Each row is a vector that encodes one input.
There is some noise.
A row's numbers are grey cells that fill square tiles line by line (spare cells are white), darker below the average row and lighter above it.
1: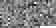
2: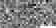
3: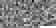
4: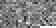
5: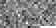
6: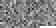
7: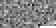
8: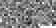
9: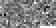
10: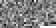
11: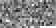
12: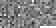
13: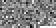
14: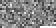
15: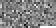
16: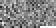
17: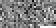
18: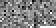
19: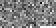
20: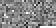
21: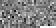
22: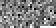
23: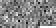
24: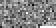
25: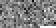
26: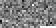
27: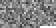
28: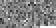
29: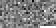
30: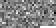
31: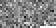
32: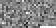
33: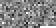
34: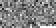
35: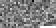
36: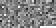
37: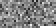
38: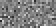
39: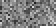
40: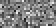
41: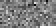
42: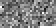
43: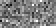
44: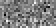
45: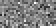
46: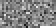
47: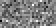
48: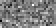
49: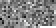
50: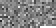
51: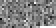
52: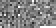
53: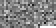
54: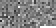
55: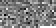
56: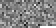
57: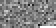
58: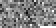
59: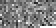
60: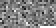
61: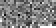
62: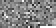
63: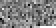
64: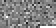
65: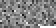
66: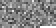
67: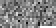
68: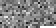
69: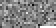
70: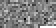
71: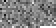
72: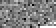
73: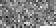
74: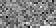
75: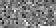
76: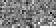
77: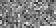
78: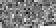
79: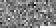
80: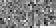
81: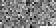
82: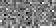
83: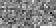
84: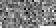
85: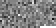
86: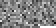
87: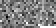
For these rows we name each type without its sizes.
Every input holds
a label, together with either a label, or a point on a line.
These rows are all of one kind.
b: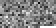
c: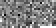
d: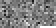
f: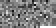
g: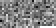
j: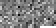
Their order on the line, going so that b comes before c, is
g, d, b, f, j, c.
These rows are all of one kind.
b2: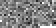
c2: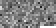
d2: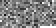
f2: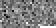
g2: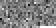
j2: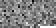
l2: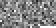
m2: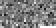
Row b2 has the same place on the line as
d2 and l2.
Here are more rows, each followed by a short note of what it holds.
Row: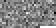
two labels
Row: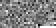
two labels
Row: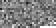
two labels
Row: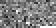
two labels
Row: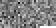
two labels
